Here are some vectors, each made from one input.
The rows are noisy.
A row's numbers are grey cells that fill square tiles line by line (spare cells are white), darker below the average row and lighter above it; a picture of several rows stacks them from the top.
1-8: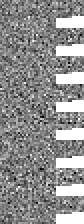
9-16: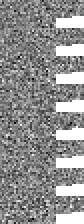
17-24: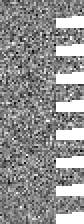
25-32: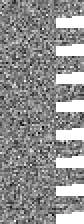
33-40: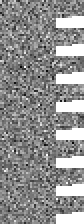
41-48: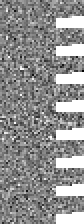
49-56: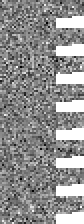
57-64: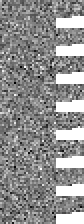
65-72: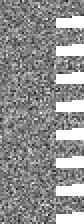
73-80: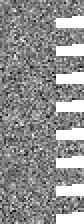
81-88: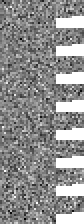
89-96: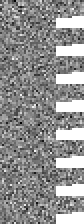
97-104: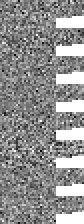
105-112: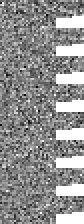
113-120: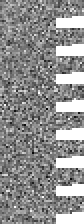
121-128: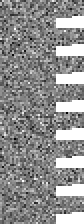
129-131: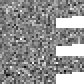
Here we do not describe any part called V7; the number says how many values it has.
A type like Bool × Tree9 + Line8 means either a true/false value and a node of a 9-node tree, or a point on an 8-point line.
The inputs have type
Bool × Bool × Bool × (Tree8 + V7).
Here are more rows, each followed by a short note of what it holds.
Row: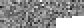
three true/false values and a value of V7
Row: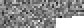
a node of an 8-node tree and three true/false values
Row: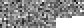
a node of an 8-node tree and three true/false values
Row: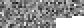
three true/false values and a value of V7
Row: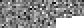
three true/false values and a value of V7
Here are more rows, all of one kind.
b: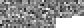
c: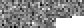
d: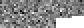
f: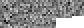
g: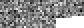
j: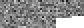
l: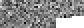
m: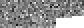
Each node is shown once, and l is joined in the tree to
f.
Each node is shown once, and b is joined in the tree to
m.
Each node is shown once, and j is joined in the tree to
f, g and m.
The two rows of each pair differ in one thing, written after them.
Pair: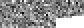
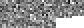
one of the three true/false values
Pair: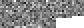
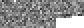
the node of the tree
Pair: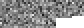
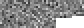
one of the three true/false values
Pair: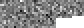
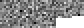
the node of the tree
